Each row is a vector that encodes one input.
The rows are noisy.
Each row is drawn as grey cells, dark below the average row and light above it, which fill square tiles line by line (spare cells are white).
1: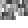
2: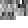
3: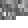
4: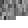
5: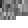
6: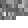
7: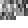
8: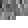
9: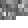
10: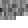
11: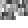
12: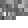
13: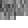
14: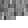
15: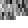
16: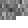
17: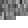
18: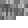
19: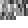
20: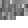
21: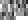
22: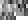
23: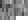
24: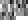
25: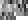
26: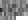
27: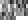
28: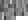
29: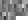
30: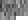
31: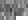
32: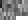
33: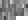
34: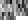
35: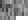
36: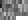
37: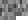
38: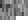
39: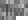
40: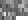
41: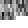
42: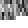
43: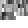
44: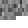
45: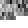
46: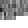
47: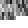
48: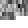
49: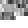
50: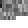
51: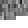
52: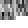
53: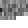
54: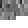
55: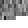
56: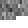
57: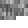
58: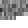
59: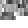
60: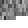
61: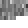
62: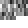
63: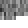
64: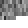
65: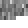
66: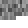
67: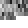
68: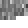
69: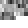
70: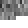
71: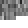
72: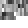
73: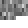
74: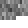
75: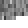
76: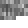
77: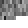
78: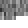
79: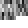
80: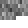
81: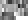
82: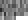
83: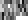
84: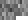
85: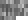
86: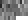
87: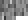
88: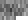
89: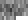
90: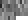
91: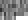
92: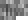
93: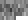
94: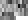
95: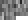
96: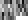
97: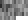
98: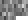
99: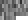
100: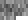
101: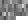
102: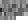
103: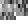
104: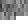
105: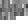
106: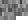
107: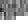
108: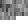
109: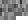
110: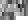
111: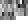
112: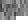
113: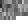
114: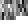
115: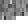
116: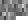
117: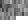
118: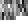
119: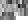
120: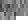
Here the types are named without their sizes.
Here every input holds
either a node of a tree, or four true/false values.
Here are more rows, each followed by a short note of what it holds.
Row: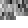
a node of a tree
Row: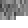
four true/false values
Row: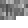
four true/false values
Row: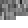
four true/false values
